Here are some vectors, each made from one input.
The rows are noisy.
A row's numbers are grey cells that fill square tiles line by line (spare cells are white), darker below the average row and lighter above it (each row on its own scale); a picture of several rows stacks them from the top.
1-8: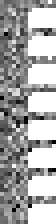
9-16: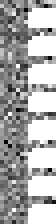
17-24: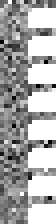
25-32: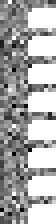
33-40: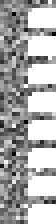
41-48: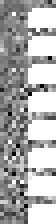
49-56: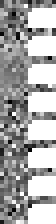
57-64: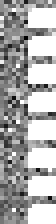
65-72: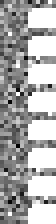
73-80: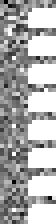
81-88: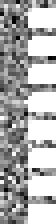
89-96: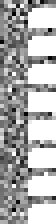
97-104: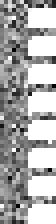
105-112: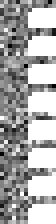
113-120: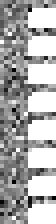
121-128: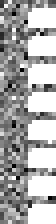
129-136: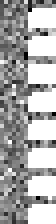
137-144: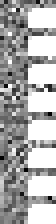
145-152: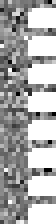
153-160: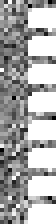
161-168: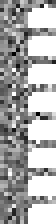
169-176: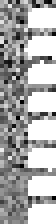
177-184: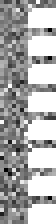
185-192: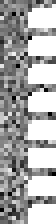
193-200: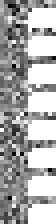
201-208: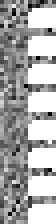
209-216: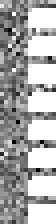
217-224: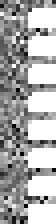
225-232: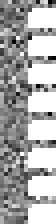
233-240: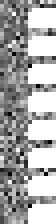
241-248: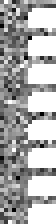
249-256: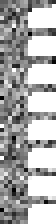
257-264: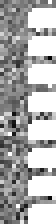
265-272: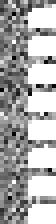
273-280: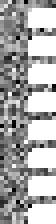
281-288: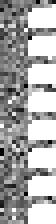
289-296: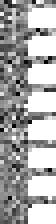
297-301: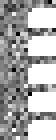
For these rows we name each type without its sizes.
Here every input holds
a true/false value, together with either a point on a circle, or a node of a tree.
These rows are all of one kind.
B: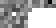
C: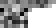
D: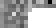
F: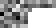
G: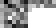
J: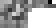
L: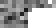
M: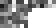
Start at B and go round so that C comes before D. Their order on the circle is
B, J, G, L, C, M, F, D.
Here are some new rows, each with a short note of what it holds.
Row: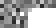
a point on a circle and a true/false value
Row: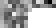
a point on a circle and a true/false value
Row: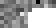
a node of a tree and a true/false value
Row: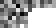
a node of a tree and a true/false value
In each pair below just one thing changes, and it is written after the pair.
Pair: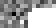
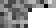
the true/false value
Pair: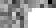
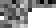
the node of the tree
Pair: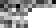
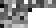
the node of the tree
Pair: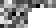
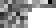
the true/false value
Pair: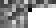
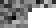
the node of the tree
